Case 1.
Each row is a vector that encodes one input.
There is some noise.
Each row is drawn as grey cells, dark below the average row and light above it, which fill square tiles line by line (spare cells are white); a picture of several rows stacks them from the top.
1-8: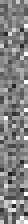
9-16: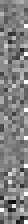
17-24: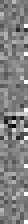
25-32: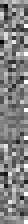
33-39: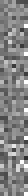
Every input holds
a point on a 5-point line and a true/false value.
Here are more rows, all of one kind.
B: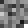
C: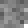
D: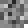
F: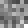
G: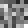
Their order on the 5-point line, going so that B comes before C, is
F, G, B, C, D.
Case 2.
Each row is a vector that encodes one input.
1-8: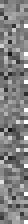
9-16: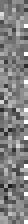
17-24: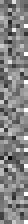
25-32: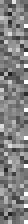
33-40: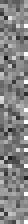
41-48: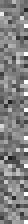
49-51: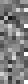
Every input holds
a true/false value, together with either a fixed value, or a node of a 7-node tree.
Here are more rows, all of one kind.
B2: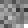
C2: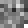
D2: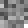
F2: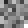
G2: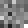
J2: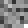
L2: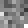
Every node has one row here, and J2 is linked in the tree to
B2 and C2.
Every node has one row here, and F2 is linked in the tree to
D2.
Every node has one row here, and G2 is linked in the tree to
L2.
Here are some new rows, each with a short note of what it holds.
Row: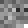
a node of a 7-node tree and a true/false value
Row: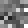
a true/false value
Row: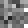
a true/false value
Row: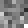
a node of a 7-node tree and a true/false value
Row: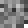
a node of a 7-node tree and a true/false value
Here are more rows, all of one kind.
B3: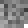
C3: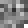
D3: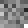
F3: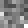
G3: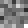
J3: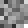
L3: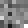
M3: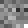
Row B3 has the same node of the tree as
D3 and M3.
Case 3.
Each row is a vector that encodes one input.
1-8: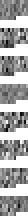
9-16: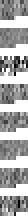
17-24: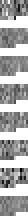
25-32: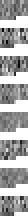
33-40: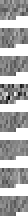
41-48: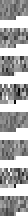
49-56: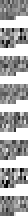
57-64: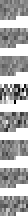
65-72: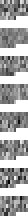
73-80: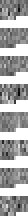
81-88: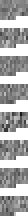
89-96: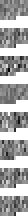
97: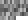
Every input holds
either a point on a 4-point line, or a point on a 6-point line.
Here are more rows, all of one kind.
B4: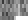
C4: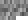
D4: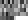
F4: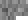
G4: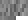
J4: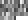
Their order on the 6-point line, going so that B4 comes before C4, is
G4, D4, J4, B4, C4, F4.
